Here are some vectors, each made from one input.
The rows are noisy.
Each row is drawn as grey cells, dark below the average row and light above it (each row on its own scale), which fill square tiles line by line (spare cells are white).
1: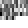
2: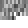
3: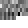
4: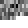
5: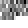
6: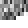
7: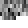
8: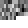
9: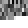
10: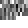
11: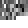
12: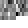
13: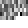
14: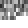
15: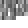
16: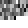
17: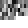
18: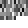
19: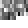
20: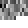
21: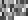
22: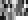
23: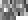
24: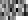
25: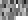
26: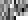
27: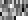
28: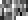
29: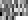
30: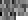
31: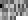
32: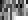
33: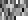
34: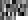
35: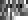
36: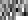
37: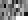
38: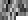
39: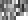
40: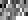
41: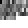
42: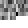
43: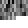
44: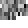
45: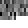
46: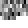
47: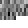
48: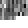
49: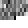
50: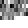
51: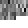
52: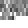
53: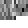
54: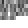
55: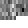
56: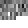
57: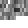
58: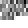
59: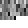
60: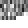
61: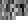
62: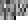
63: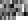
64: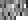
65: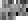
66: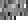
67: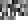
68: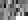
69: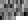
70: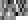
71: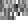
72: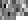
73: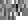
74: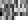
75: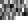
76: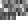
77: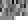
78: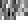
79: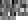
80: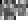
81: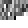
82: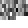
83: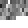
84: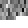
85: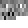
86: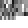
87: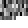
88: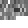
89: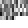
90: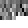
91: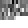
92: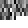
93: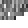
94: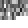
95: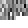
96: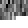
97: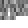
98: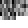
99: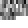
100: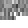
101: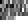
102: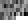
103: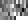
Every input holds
either a fixed value, or two labels (each one of 5).
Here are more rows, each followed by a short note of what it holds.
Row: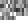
two labels (each one of 5)
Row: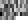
a fixed value
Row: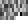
a fixed value
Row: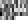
a fixed value
